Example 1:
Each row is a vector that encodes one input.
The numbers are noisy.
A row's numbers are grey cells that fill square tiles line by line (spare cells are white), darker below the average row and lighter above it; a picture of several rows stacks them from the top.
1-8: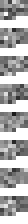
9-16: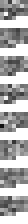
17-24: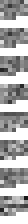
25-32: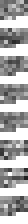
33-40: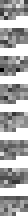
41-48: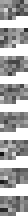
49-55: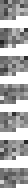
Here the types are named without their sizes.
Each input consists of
a point on a line, together with either a point on a circle, or a fixed value.
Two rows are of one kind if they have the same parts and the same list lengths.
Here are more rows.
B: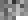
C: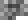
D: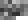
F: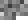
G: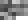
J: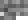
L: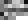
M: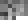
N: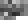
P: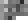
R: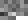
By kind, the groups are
B, L, M, R
C, D, F, G, J, N, P

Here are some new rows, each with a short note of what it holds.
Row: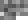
a point on a line
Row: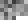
a point on a circle and a point on a line
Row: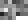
a point on a circle and a point on a line
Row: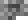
a point on a line
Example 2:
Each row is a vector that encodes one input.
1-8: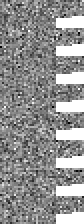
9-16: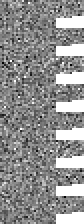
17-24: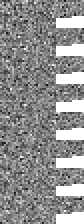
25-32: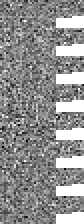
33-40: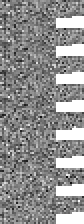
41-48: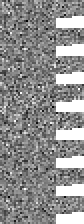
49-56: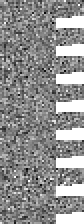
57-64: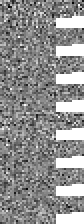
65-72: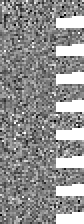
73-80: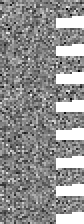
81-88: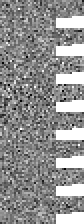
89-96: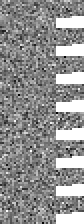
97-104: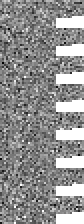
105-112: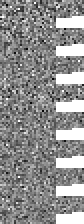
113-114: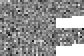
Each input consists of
either a node of an 11-node tree, or a node of a 12-node tree.
